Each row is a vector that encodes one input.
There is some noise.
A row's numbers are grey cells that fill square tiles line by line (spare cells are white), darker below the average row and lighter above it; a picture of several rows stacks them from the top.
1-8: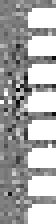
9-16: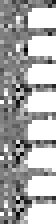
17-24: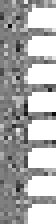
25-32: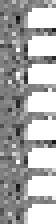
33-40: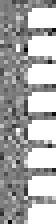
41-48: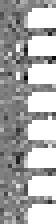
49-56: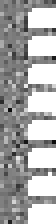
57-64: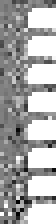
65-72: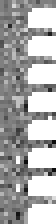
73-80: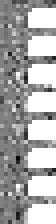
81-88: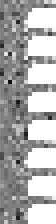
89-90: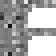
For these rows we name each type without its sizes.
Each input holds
a list of points on a line.
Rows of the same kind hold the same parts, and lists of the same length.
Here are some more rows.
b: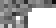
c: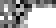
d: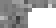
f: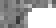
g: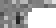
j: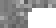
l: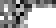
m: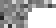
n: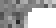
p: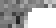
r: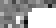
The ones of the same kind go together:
b, f, n, p
c, l
d, g, j, r
m

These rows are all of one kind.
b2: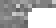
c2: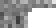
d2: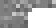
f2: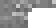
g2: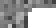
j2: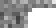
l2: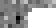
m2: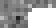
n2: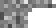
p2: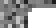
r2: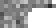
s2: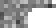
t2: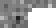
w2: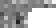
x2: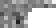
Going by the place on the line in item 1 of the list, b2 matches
d2, f2, m2 and t2.
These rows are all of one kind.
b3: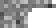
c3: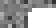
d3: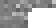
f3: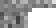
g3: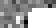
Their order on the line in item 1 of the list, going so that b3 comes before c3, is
b3, f3, d3, c3, g3.
